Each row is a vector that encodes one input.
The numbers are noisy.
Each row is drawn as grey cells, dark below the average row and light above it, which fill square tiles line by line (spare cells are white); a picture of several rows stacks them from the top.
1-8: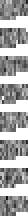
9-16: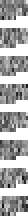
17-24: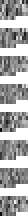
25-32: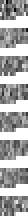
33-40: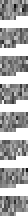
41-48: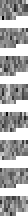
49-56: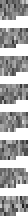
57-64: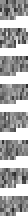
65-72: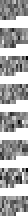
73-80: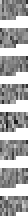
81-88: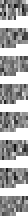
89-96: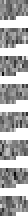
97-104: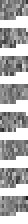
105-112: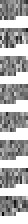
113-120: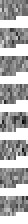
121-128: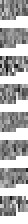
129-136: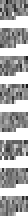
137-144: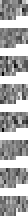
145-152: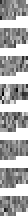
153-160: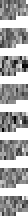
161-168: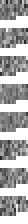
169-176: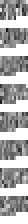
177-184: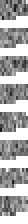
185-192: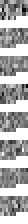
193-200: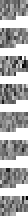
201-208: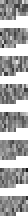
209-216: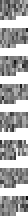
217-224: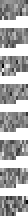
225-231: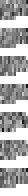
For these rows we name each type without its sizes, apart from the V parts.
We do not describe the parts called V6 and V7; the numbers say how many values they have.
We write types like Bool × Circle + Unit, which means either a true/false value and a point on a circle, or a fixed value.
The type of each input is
(Bool × V6 + Line) × Line × V7.
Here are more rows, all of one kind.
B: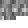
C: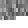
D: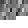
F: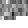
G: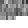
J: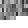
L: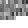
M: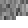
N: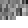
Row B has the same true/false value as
C, D and G.
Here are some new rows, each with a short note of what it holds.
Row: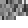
a point on each of two lines and a value of V7
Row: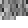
a point on a line, a true/false value, a value of V6 and a value of V7
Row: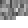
a point on a line, a true/false value, a value of V6 and a value of V7
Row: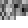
a point on each of two lines and a value of V7
